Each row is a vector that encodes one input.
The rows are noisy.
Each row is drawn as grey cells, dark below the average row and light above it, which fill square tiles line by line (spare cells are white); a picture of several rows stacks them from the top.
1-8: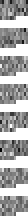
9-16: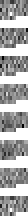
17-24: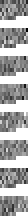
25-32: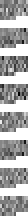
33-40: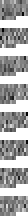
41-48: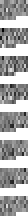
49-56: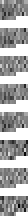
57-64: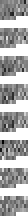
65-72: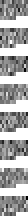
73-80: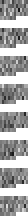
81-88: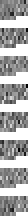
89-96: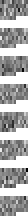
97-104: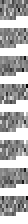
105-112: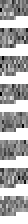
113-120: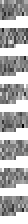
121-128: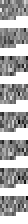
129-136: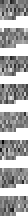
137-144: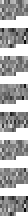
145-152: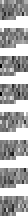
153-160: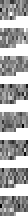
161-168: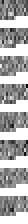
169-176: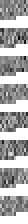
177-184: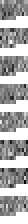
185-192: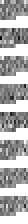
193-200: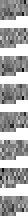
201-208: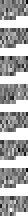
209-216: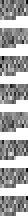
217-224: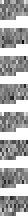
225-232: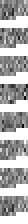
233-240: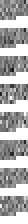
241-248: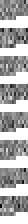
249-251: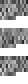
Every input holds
either one of 12 labels, or four true/false values.
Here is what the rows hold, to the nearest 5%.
About 40% of them hold one of 12 labels. The rest hold four true/false values.
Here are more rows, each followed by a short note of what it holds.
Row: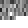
one of 12 labels
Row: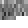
four true/false values
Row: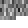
one of 12 labels
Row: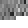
four true/false values
